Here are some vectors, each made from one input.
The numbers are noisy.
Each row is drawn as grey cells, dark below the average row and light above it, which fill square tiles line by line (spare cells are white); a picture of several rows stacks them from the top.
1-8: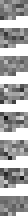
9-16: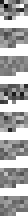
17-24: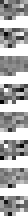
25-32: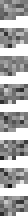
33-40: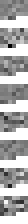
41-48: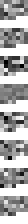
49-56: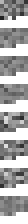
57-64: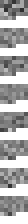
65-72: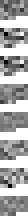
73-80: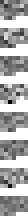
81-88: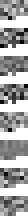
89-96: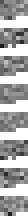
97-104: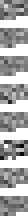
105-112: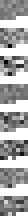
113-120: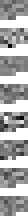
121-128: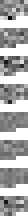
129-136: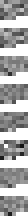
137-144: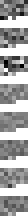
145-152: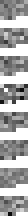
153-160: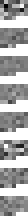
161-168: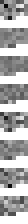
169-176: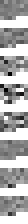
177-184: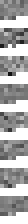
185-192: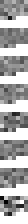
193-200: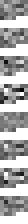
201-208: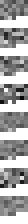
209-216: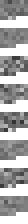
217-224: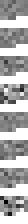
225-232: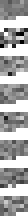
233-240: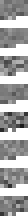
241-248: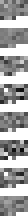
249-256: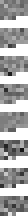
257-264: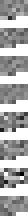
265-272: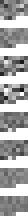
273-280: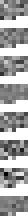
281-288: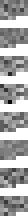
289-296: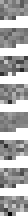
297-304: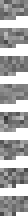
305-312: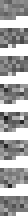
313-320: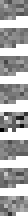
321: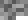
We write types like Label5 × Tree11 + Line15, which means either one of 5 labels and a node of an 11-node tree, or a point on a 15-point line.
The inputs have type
List3(Line4).
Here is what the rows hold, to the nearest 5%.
All of them are lists of up to three points on a 4-point line: a few are empty, 25% hold one, 30% two and 40% three.
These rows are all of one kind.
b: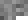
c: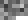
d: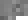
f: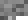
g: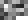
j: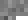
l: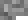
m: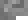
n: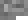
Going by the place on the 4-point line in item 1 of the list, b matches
d, g and m.
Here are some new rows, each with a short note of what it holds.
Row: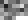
a list of three items
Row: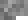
a list of three items
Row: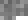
a list of two items
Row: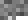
a list of two items
